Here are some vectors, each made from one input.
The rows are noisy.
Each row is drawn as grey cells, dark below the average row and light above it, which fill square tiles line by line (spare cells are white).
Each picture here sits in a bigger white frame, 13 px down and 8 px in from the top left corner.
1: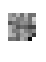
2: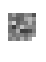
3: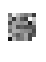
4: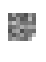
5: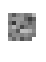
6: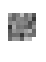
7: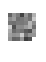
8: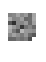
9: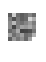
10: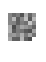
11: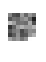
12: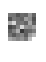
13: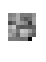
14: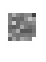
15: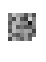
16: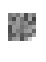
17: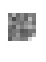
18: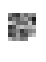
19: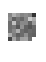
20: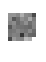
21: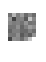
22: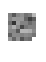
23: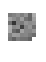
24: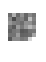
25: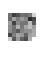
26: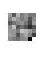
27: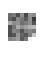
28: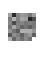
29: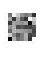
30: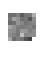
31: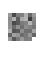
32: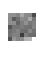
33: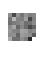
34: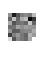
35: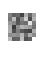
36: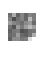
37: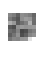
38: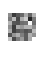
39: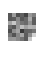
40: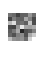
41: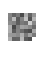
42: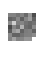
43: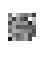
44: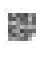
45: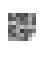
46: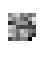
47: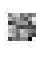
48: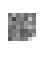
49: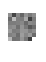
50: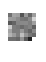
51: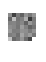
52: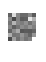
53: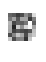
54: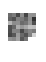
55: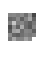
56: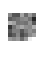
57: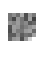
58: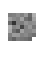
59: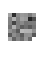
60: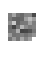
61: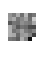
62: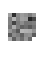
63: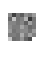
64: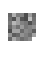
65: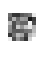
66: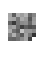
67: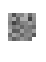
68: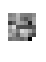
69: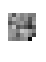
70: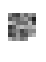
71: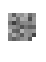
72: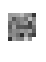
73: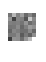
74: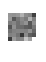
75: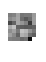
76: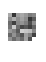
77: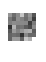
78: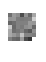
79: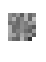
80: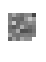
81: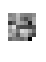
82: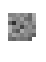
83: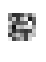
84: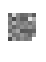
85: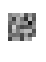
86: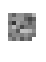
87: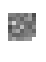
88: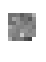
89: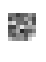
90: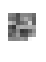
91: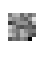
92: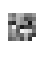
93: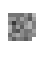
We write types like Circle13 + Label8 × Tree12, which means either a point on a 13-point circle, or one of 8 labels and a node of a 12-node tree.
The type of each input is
Bool × Bool × Bool × Bool.
